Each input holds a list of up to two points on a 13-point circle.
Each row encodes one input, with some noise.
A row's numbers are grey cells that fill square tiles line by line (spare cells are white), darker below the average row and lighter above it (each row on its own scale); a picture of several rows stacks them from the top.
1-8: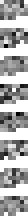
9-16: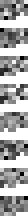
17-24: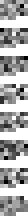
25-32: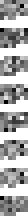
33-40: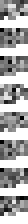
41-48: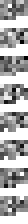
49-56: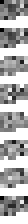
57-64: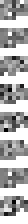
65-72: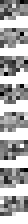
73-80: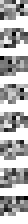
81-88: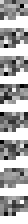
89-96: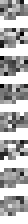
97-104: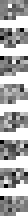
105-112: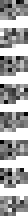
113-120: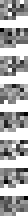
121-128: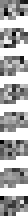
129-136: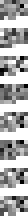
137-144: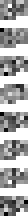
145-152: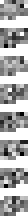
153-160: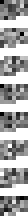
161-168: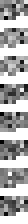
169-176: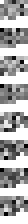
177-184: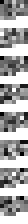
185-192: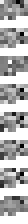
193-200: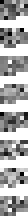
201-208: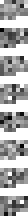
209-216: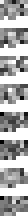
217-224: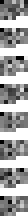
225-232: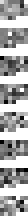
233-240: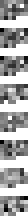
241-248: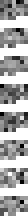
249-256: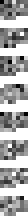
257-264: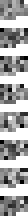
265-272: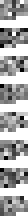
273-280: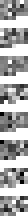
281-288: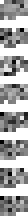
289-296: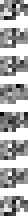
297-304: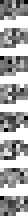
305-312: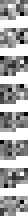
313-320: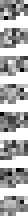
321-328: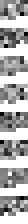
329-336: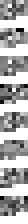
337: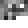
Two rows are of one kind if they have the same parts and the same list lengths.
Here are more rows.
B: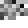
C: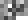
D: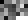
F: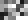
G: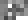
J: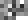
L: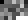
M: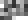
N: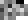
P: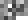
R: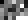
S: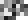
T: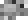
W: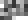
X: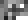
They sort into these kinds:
B, F, N, T
C, D, G, J, L, P, R, S, X
M, W

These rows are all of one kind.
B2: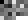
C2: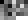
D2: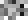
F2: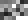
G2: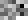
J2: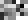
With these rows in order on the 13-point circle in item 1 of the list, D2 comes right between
B2 and G2.
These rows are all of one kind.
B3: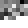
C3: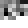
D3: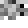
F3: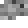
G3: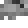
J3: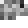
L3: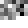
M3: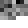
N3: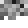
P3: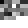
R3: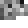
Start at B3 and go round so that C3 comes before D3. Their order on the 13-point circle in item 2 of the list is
B3, N3, G3, M3, C3, L3, F3, D3, P3, J3, R3.
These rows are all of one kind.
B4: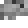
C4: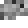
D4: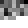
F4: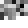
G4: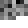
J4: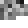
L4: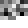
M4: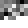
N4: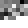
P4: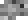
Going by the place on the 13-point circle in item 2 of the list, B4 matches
F4, J4 and N4.
